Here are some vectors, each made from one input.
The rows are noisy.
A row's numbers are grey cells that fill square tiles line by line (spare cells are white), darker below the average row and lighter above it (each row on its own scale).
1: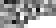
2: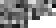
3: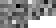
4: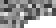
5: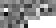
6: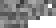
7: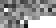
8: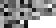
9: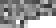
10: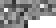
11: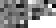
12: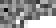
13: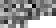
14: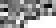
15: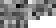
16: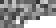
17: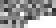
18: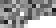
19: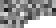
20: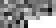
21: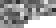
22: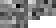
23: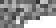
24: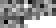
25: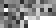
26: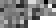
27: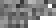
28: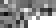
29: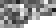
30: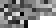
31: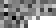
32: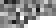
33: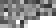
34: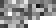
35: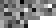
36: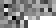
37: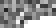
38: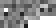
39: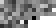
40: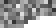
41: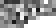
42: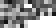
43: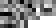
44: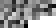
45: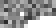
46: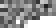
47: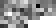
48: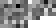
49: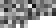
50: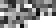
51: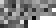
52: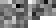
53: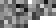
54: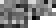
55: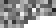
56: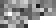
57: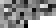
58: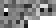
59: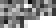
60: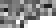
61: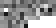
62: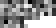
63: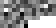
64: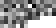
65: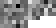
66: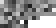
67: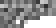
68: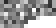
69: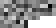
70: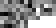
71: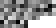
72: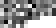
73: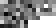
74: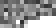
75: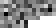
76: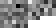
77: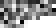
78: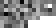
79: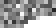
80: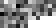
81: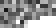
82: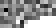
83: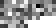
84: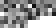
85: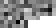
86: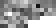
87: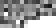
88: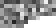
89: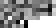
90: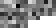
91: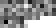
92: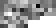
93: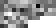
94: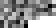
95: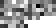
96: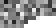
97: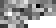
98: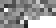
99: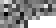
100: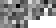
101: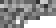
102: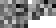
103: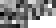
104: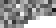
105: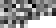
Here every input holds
either a node of an 8-node tree, or a list of up to two points on a 6-point line.
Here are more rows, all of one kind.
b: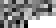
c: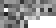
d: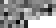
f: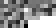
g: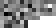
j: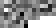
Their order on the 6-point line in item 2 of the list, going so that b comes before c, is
b, g, d, j, c, f.
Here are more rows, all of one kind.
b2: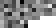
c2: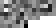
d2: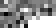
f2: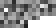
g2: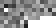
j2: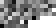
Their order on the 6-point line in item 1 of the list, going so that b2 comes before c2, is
j2, b2, g2, f2, c2, d2.
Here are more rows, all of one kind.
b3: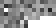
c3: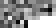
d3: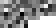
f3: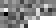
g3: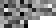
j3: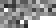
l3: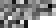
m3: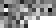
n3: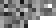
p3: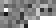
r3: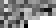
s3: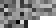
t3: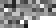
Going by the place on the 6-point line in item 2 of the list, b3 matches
g3, n3, p3 and r3.
